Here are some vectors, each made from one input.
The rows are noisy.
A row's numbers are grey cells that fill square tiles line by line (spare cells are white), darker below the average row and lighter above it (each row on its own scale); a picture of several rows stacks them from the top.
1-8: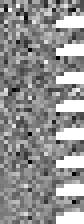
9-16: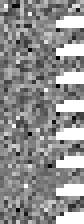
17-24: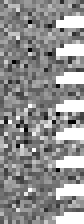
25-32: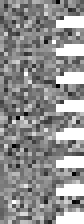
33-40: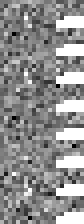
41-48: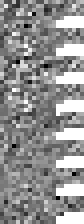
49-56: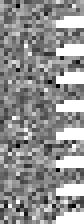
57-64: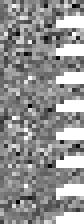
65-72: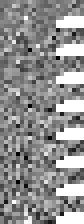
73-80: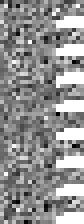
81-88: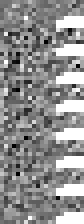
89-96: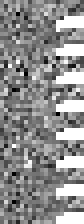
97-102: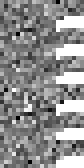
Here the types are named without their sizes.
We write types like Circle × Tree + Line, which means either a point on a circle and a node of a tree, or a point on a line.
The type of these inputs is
Bool × Bool × Bool × Bool + Line × (Tree + Unit).
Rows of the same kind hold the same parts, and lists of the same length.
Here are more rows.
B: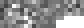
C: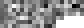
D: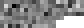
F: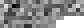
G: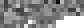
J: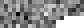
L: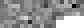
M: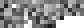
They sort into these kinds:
B, C, G, J, L, M
D
F

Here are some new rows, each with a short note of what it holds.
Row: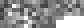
four true/false values
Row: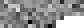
four true/false values
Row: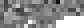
four true/false values
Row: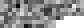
a point on a line and a node of a tree
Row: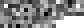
a point on a line
